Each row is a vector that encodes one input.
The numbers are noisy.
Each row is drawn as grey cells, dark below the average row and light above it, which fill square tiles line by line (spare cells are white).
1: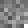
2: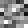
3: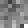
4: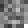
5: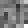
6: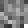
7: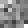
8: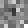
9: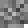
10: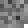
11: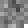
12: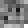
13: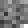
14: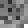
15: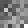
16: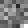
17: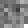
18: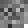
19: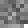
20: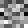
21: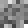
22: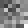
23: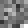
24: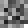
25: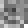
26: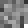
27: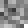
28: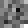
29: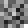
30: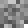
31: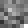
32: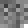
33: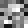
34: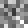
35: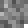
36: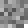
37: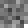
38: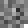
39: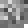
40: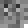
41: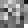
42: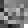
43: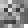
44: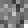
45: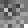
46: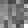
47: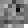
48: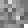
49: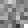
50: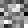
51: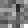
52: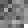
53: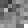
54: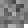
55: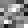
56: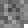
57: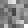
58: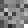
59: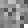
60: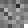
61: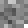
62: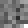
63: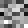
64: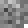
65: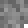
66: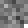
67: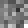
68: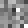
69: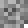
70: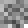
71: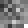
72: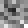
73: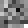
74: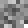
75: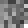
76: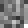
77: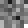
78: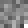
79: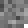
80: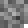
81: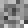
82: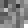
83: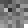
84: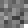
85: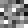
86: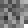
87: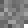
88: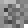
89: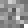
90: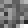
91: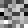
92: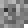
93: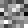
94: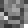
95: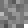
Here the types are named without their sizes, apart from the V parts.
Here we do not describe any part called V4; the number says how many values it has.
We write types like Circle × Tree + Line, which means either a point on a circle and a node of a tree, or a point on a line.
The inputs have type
List(Line × V4).
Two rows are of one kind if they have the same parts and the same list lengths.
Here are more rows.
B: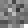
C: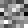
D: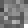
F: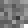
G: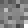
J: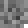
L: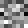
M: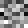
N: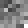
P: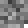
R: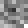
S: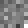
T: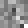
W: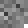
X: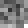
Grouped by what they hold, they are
B, D, F, G, J, N, P, S, W, X
C, L, M
R, T

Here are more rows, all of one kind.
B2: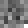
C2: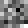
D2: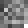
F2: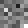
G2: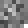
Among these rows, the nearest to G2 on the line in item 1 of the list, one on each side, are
C2 and F2.
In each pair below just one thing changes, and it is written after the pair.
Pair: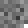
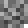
the value of V4 in item 1 of the list
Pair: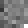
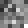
the place on the line in item 2 of the list
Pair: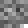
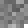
the value of V4 in item 2 of the list
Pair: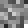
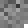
the value of V4 in item 1 of the list
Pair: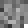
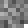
the place on the line in item 2 of the list
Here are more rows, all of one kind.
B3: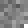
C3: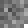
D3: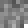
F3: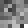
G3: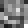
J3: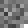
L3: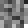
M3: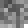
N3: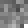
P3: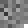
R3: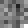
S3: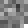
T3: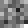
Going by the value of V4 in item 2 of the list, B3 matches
C3 and L3.
